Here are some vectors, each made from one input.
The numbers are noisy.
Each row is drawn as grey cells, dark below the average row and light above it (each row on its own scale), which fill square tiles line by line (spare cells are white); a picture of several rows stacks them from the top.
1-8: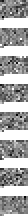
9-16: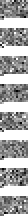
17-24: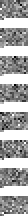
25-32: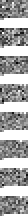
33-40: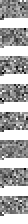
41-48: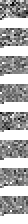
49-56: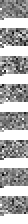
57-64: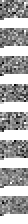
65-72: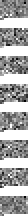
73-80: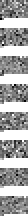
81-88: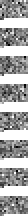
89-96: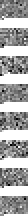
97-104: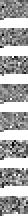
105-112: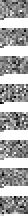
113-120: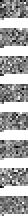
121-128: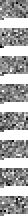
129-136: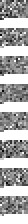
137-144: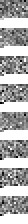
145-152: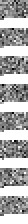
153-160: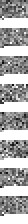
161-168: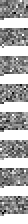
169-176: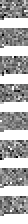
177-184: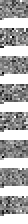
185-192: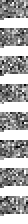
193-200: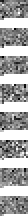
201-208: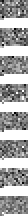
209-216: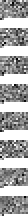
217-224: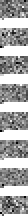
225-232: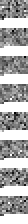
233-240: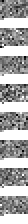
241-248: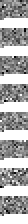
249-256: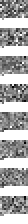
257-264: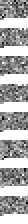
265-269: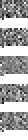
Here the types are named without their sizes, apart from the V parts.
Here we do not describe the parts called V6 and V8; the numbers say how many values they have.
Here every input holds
a value of V8, together with either a point on a circle and four true/false values, or a value of V6.
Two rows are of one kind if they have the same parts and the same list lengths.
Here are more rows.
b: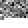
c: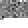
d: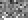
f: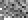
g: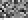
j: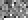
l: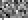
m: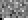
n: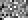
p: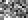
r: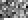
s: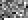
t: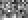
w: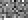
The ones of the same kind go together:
b, c, d, f, g, j, l, p, r, s, t, w
m, n

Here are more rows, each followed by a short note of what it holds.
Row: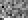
a value of V6 and a value of V8
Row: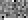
a point on a circle, four true/false values and a value of V8
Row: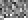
a point on a circle, four true/false values and a value of V8
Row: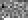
a value of V6 and a value of V8
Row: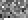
a point on a circle, four true/false values and a value of V8
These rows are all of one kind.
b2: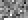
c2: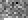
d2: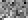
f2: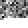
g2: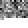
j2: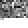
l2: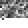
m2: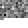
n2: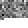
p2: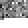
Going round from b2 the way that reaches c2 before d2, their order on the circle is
b2, c2, n2, p2, f2, m2, j2, d2, l2, g2.
